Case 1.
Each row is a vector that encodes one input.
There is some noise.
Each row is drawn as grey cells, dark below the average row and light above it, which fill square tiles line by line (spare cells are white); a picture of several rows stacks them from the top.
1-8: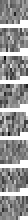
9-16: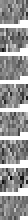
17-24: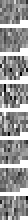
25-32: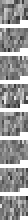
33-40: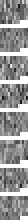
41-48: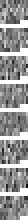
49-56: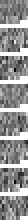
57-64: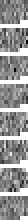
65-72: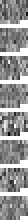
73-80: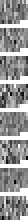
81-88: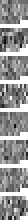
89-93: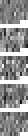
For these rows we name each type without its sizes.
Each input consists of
either a point on a line, or three true/false values.
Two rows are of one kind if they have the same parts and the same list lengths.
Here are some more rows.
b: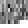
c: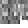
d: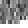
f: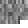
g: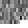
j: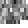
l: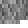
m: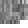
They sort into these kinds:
b, c, d, g, l
f, j, m

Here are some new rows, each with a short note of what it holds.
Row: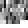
three true/false values
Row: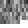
three true/false values
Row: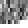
three true/false values
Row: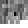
a point on a line
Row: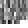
three true/false values
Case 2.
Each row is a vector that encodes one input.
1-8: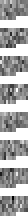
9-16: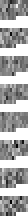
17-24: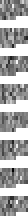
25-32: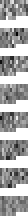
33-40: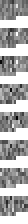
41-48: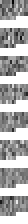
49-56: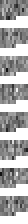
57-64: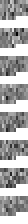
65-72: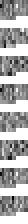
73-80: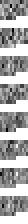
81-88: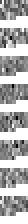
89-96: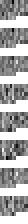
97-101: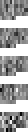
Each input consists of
either a node of a 7-node tree, or a node of a 12-node tree.
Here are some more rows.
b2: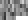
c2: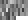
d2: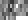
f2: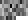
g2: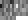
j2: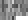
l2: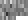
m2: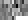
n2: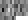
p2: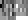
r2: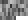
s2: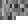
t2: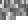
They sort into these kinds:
b2, d2, g2, j2, m2, n2, p2, t2
c2, f2, l2, r2, s2

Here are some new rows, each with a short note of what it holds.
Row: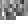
a node of a 7-node tree
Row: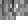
a node of a 12-node tree
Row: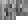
a node of a 7-node tree
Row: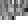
a node of a 12-node tree
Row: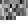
a node of a 7-node tree
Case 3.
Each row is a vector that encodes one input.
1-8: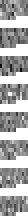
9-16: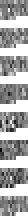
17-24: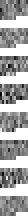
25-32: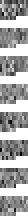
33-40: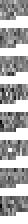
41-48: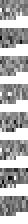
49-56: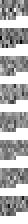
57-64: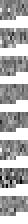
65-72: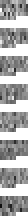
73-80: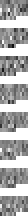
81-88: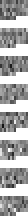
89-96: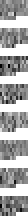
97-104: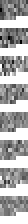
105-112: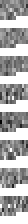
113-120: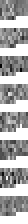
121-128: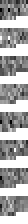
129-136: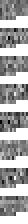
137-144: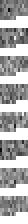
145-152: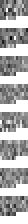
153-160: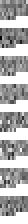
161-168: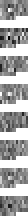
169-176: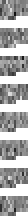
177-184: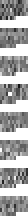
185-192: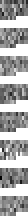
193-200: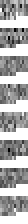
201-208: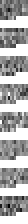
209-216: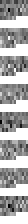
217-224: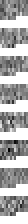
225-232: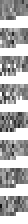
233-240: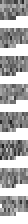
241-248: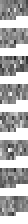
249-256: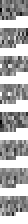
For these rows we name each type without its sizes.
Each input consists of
either a fixed value, or a node of each of two trees.
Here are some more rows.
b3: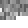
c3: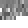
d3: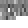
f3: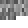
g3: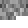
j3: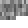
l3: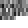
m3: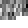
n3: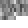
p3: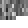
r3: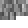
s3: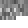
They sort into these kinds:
b3, c3, d3, f3, g3, j3, m3, n3, p3, r3, s3
l3

